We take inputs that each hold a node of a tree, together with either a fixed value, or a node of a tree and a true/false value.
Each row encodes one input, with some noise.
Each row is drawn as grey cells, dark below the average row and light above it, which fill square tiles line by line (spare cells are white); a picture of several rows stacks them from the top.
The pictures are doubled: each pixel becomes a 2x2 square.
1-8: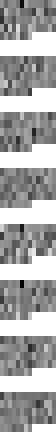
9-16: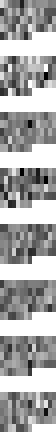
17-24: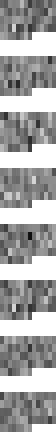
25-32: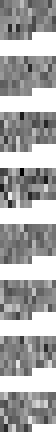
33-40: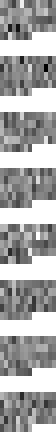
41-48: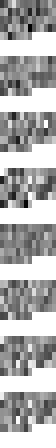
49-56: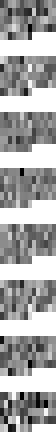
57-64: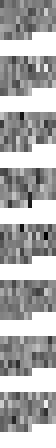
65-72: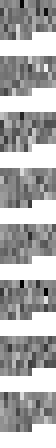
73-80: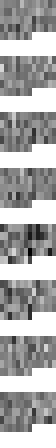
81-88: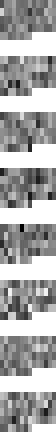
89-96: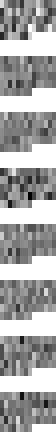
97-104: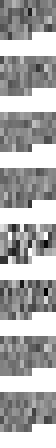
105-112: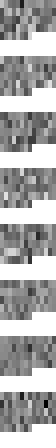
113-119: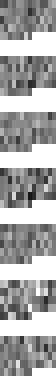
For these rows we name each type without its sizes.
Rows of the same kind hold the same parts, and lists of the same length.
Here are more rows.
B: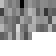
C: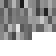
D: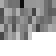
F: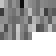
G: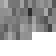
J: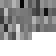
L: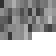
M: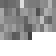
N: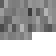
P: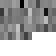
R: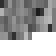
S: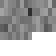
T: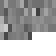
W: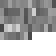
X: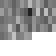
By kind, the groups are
B, C, D, F, J, P
G, L, M, N, R, S, T, W, X

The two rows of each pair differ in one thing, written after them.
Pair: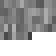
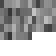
the true/false value
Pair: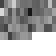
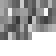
the true/false value
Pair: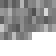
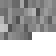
the node of one of the two trees
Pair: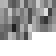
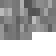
the true/false value
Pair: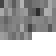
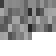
the true/false value
